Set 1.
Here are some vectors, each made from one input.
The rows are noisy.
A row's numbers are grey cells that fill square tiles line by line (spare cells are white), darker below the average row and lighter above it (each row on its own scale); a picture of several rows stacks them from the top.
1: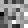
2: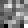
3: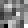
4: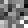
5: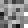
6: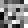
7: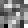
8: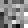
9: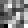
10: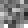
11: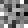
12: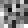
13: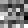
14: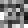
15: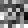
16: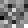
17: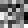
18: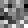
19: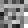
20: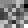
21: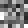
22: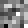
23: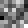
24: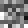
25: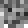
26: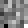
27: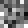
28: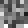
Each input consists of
a point on a 5-point line.
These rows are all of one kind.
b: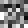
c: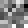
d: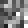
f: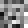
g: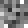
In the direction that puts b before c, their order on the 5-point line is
b, g, c, d, f.
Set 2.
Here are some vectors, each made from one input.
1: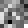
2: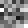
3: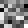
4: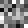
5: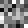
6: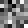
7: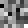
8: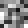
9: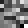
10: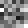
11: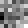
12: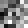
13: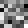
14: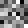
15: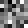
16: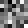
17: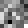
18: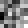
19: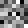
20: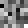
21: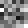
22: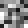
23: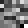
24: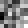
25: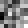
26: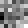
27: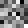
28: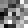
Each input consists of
a point on a 3-point line and a point on a 4-point line.
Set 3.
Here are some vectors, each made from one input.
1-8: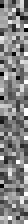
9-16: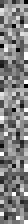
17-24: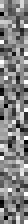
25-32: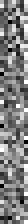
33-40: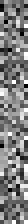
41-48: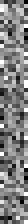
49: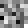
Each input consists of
four true/false values.
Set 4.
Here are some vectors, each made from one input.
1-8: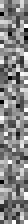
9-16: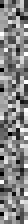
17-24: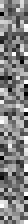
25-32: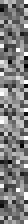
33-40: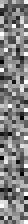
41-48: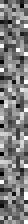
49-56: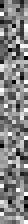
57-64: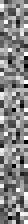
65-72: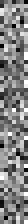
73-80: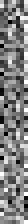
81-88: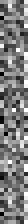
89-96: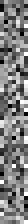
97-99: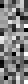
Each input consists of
four true/false values.
